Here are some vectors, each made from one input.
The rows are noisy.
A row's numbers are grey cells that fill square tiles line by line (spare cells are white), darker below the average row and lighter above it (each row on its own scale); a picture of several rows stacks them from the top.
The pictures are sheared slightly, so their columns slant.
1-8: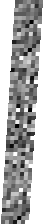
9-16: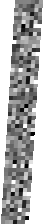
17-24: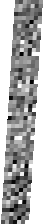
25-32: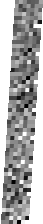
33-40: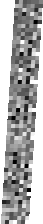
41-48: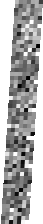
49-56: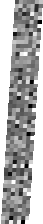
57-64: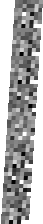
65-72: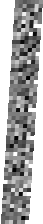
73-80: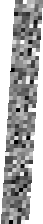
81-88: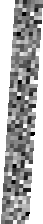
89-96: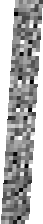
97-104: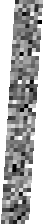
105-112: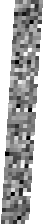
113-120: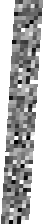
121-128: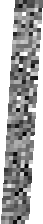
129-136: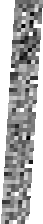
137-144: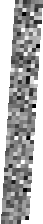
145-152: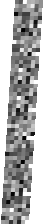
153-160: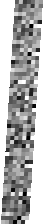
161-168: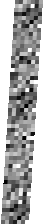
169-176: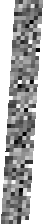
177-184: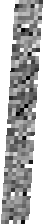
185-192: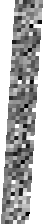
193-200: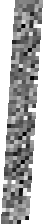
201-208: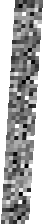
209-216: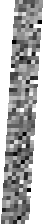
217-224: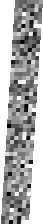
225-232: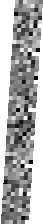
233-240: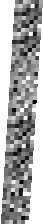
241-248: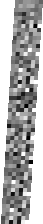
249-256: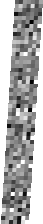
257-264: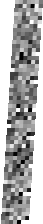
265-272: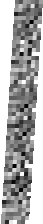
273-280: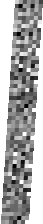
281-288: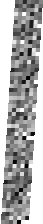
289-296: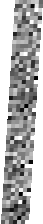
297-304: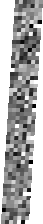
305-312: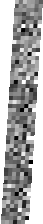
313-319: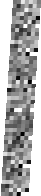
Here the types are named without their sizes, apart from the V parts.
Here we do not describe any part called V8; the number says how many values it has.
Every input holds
a true/false value, together with either a point on a line, or a value of V8.
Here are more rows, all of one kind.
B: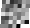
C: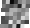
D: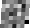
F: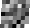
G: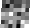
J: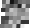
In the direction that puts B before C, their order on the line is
G, F, D, B, C, J.
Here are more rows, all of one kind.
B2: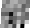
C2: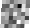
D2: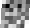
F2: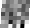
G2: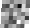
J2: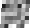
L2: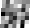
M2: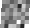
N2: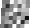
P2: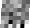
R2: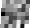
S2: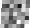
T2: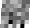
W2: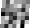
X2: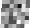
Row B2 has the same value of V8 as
C2, G2, S2 and X2.
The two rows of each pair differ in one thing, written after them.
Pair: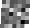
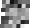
the true/false value
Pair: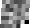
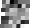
the place on the line
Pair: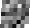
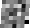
the place on the line
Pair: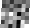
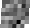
the true/false value
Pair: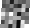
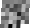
the place on the line
